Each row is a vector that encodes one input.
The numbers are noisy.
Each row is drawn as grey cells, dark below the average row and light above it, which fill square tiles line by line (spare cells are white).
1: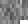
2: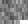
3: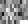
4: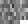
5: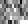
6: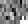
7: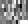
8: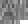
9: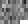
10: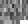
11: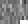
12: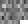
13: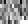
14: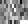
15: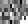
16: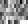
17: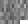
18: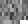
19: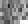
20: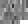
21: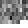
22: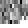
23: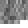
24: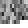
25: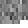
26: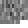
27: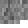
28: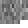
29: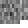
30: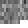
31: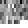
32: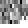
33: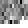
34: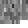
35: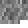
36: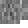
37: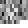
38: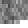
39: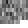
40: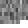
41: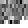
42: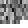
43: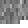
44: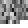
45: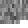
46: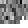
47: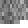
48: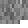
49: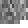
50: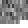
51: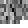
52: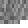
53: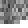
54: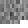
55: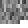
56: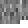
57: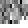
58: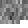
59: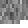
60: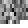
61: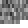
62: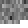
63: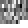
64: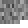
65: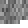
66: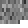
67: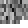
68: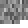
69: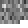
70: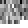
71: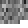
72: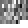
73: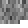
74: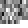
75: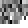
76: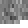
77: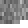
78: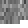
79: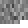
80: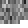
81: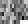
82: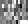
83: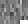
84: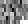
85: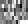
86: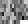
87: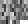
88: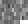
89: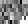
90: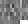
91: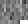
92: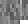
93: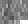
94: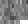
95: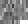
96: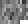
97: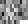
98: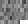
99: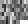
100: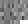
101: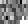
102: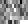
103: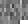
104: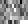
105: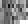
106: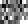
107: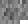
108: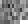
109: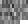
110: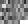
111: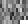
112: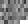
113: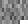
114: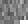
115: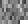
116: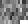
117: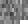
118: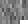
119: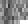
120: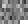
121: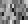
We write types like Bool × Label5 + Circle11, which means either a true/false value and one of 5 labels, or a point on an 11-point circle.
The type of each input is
Circle9 + Line5 × Line11 × Tree12 + Unit.
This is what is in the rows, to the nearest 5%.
About 30% of them hold a point on a 9-point circle. About 5% of them hold a fixed value. The rest hold a point on a 5-point line, a point on an 11-point line and a node of a 12-node tree.
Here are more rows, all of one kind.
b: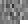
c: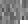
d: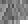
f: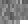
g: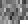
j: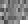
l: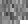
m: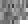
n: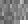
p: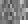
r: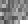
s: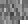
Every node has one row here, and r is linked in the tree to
j.
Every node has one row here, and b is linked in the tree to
j and s.
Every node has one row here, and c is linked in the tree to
p and s.
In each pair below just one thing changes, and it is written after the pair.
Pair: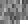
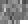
the place on the 11-point line
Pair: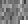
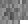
the node of the tree
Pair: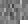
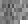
the place on the 5-point line
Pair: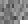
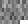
the place on the 11-point line
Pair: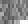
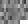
the node of the tree
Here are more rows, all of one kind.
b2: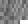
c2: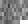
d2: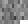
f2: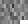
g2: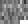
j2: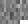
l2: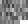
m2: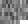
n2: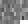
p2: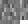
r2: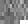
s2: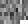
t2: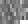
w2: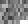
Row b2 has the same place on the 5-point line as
c2, g2, j2 and n2.
